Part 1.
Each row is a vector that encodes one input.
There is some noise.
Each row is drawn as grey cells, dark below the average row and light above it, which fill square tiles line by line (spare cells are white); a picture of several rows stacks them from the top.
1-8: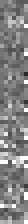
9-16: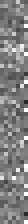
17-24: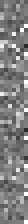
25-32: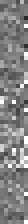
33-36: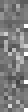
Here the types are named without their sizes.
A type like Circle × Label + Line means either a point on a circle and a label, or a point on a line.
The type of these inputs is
Line.
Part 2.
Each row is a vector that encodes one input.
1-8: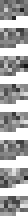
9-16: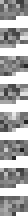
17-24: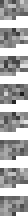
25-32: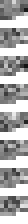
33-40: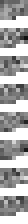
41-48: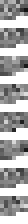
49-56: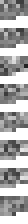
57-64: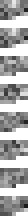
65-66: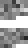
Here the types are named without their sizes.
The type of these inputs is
Line.
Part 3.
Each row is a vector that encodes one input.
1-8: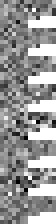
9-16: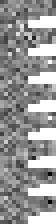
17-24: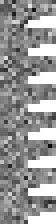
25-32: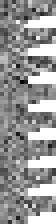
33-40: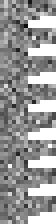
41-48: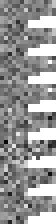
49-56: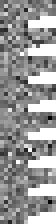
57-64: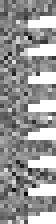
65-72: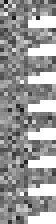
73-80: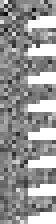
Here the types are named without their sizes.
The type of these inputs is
Bool × Bool × Bool × Bool.
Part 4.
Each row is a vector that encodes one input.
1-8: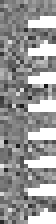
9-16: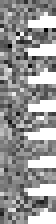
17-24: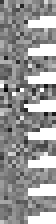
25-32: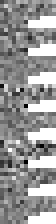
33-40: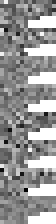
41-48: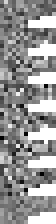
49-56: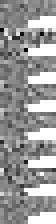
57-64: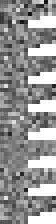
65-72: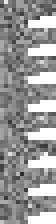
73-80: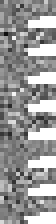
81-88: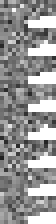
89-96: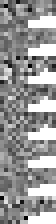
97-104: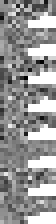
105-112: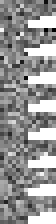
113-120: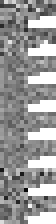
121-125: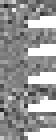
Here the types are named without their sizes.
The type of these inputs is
Label.
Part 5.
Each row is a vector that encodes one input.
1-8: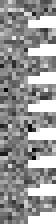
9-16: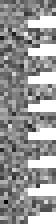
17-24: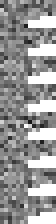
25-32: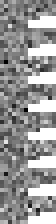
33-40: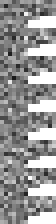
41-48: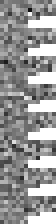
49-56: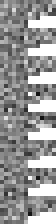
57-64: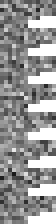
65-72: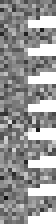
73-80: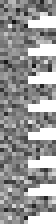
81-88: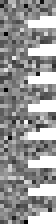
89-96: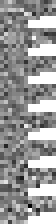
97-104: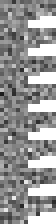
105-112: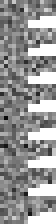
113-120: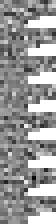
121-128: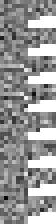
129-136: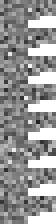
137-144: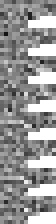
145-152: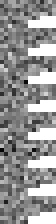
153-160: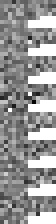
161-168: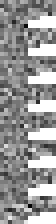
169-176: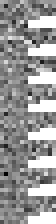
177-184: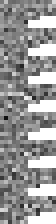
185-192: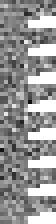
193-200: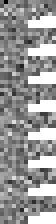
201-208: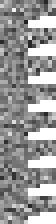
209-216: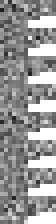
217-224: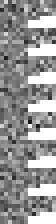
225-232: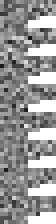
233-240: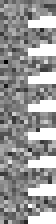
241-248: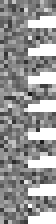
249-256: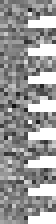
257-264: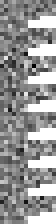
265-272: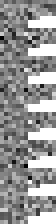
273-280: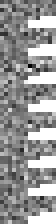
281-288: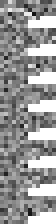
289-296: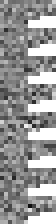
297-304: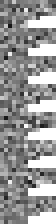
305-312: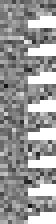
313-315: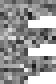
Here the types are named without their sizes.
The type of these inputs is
Circle.
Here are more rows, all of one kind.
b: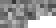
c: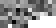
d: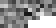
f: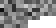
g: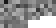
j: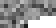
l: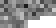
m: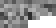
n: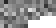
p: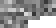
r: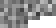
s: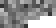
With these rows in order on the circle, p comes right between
j and r.
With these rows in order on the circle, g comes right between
l and n.
